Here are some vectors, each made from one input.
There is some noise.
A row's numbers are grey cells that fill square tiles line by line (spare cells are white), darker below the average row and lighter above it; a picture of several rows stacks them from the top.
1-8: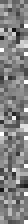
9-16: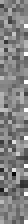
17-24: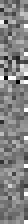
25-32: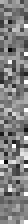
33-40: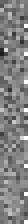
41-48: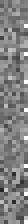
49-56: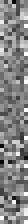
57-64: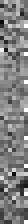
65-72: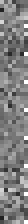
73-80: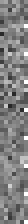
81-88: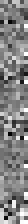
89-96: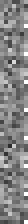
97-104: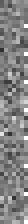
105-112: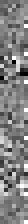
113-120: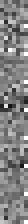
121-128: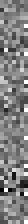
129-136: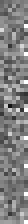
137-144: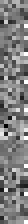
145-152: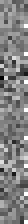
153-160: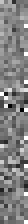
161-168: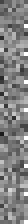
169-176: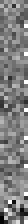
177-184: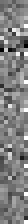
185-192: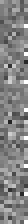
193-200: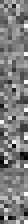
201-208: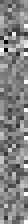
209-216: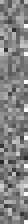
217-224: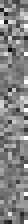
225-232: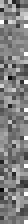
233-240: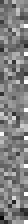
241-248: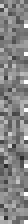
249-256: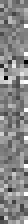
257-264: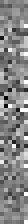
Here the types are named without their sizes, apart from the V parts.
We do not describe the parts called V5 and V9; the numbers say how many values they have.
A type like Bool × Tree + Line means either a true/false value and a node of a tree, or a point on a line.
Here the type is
(Line + V9) × V5 + List(Circle).
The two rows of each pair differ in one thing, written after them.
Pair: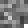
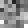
the value of V9
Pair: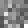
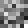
the value of V9
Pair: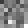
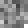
the value of V9
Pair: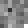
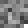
the value of V5
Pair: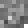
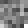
the value of V9
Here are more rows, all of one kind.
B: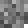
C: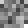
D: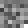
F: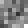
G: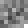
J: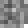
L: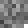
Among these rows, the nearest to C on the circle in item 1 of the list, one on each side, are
D and G.
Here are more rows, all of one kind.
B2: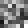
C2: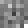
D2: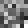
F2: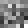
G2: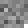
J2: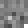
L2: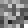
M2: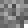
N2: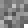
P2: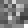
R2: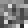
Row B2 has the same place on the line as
G2 and R2.
